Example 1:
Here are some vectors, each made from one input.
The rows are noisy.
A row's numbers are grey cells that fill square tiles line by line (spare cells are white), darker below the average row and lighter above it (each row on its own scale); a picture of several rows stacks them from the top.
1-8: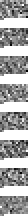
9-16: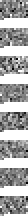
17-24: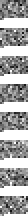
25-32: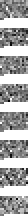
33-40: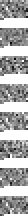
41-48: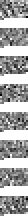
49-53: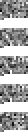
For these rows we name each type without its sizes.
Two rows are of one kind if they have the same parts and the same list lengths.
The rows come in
3 kinds.
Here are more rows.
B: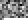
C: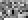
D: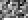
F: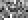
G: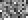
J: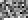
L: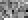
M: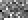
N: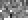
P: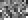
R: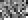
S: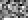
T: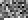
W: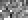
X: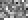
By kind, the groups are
B, D, S
C, F, J, L, M, T, X
G, N, P, R, W

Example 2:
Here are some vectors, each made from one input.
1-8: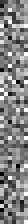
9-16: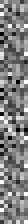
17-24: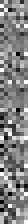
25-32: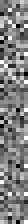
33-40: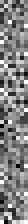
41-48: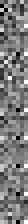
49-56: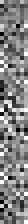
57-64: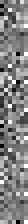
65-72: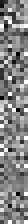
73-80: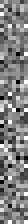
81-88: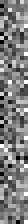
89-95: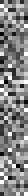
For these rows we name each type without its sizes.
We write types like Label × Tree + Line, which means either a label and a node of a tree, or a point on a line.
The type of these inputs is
Line + Tree.
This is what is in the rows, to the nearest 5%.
About 35% of them hold a point on a line. The rest hold a node of a tree.
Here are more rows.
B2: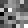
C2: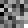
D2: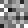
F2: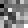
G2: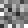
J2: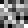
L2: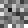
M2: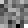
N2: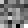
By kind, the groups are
B2, C2, F2, M2, N2
D2, G2, J2, L2

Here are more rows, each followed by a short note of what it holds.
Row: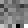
a node of a tree
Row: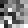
a node of a tree
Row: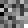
a node of a tree
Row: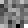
a node of a tree
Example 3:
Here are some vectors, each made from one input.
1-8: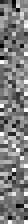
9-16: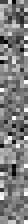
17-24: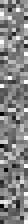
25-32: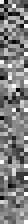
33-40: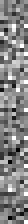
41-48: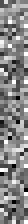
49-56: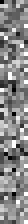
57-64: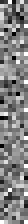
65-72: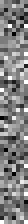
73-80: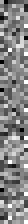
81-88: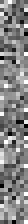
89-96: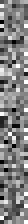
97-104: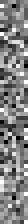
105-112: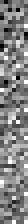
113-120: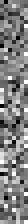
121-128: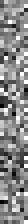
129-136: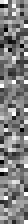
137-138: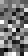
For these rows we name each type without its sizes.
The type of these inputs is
(Bool × Bool × Bool × Bool + Unit) × Line.
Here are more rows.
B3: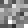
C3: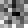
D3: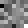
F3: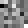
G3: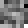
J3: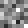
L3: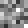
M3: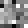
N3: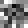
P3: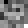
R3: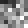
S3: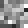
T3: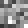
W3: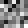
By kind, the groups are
B3, D3, F3, J3, L3, M3, S3, T3
C3, G3, N3, P3, R3, W3

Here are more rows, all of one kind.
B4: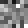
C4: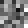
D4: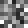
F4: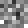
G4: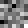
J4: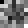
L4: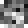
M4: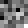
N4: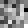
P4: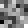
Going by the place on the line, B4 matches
C4, D4 and F4.
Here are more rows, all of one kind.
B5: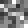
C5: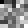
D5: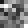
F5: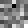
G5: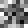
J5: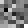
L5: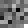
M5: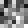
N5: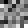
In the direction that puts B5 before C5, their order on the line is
L5, J5, M5, B5, D5, C5, G5, F5, N5.
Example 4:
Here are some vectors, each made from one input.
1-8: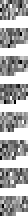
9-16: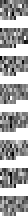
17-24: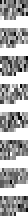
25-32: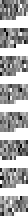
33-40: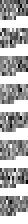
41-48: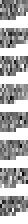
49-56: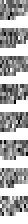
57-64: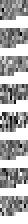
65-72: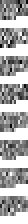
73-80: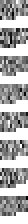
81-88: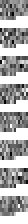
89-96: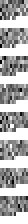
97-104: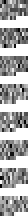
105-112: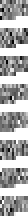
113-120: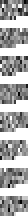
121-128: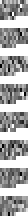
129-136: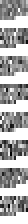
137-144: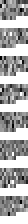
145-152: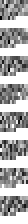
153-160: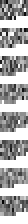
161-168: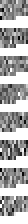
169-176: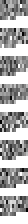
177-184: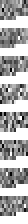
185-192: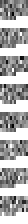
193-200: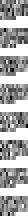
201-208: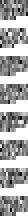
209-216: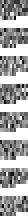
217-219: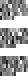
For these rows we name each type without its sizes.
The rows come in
2 kinds.
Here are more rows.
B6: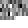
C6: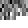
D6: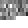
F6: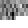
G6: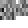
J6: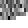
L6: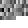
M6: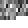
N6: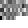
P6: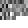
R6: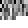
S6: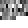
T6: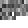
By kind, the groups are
B6, C6, D6, J6, M6, P6, T6
F6, G6, L6, N6, R6, S6

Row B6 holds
four true/false values.
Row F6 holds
a point on a line.
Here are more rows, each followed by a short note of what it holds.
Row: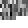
four true/false values
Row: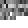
four true/false values
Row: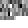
four true/false values
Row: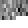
four true/false values
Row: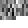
a point on a line
